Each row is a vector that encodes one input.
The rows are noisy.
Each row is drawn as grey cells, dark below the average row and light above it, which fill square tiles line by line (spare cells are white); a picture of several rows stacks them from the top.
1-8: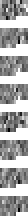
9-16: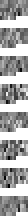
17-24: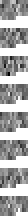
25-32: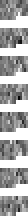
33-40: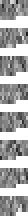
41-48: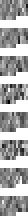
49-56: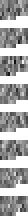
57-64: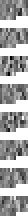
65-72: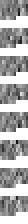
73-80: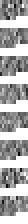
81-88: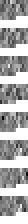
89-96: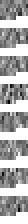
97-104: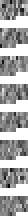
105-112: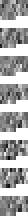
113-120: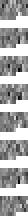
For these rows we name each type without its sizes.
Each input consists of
either a label, or a point on a line and four true/false values.
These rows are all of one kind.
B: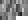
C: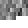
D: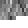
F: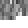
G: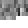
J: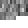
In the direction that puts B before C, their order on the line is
B, J, D, G, F, C.
